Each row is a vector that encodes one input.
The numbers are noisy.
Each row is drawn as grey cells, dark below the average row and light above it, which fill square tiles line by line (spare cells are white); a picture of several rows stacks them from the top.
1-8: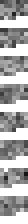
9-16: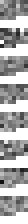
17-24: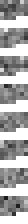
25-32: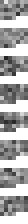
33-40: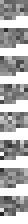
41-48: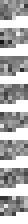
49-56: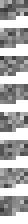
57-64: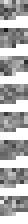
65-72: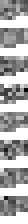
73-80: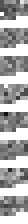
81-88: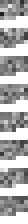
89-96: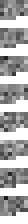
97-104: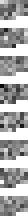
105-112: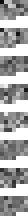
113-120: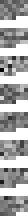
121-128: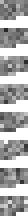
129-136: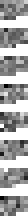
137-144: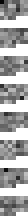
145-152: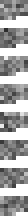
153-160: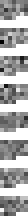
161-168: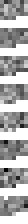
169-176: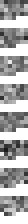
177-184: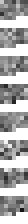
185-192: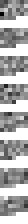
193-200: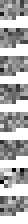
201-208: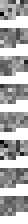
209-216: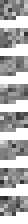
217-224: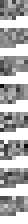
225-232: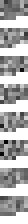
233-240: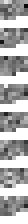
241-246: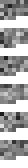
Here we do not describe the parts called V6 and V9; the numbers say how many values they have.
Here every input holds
a value of V9, together with either a node of a 7-node tree and a true/false value, or a value of V6.
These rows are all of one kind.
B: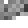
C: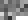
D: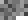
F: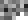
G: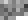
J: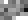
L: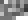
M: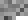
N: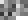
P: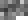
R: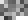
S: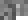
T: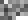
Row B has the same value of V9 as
J and L.
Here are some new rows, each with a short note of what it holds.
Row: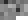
a value of V6 and a value of V9
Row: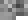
a value of V6 and a value of V9
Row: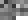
a node of a 7-node tree, a true/false value and a value of V9
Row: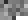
a value of V6 and a value of V9
